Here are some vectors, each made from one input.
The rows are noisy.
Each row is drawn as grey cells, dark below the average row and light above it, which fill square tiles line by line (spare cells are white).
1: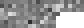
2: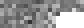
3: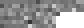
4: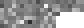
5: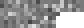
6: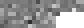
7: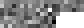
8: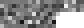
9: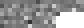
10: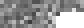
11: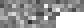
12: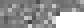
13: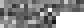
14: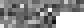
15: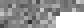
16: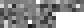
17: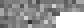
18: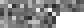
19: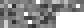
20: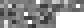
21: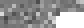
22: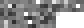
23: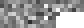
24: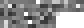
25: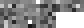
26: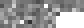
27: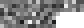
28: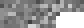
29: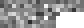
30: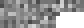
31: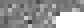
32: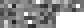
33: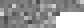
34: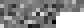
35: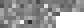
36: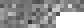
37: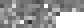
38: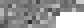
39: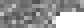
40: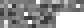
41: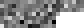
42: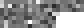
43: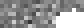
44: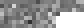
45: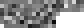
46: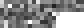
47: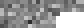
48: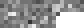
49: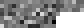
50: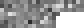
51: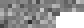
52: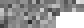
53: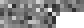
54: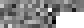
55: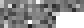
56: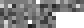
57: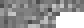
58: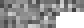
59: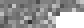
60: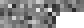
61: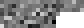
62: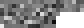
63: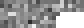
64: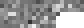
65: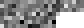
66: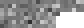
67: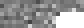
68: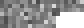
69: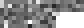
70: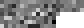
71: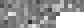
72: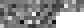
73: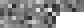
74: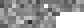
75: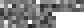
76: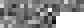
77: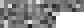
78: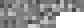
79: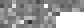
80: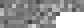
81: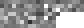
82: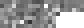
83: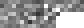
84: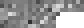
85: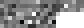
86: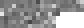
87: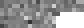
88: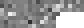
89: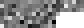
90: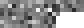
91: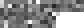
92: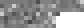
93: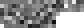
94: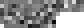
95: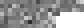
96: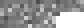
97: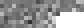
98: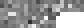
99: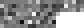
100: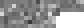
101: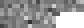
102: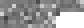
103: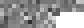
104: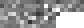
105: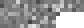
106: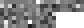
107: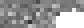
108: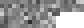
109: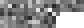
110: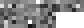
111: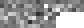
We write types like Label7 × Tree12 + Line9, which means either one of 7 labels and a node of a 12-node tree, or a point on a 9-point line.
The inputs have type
Bool × (Circle6 + Unit) + Line8.
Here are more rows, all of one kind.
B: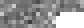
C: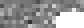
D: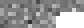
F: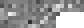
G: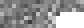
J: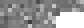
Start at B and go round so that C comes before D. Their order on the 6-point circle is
B, J, C, D, F, G.
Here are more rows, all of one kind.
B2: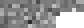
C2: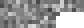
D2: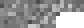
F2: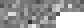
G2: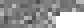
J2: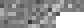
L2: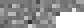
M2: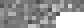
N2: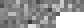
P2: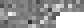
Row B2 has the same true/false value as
G2 and L2.
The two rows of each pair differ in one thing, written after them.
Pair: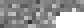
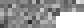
the place on the 6-point circle
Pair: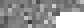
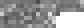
the place on the 6-point circle
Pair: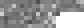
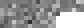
the place on the 6-point circle
